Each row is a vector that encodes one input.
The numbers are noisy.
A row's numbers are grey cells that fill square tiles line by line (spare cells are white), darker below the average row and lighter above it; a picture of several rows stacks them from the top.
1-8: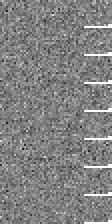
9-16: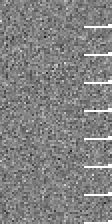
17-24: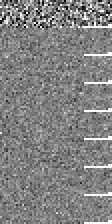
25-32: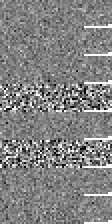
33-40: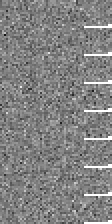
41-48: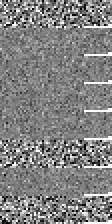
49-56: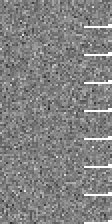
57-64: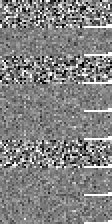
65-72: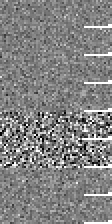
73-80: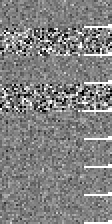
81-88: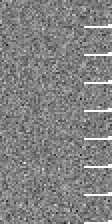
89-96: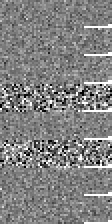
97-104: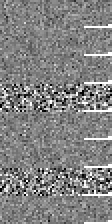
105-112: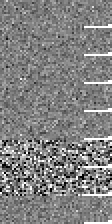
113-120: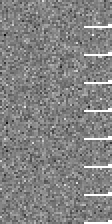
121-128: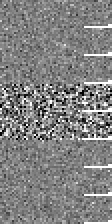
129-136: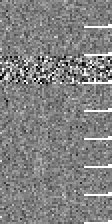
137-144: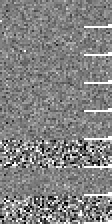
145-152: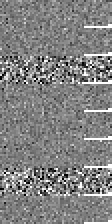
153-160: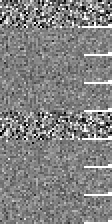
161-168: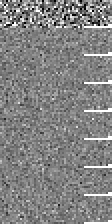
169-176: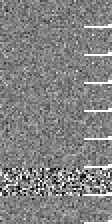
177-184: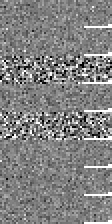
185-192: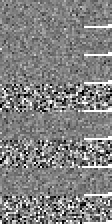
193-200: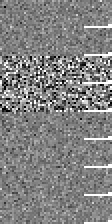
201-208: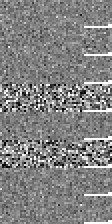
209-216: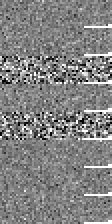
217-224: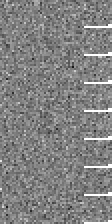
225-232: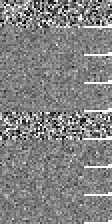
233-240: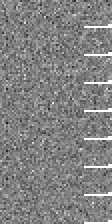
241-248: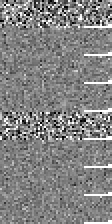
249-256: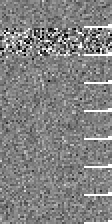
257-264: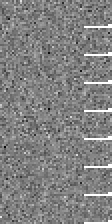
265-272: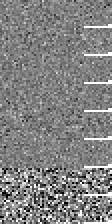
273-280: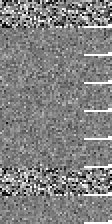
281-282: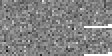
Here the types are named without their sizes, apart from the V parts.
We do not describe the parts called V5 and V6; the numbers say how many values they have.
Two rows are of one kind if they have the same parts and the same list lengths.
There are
3 kinds of row.
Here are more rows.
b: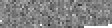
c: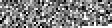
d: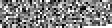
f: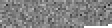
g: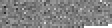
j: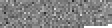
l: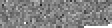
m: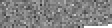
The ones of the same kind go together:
b, j, l
c, d
f, g, m

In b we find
a point on a line, a node of each of two trees and a value of V5.
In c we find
a value of V6.
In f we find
a point on a line, a node of a tree and a value of V5.
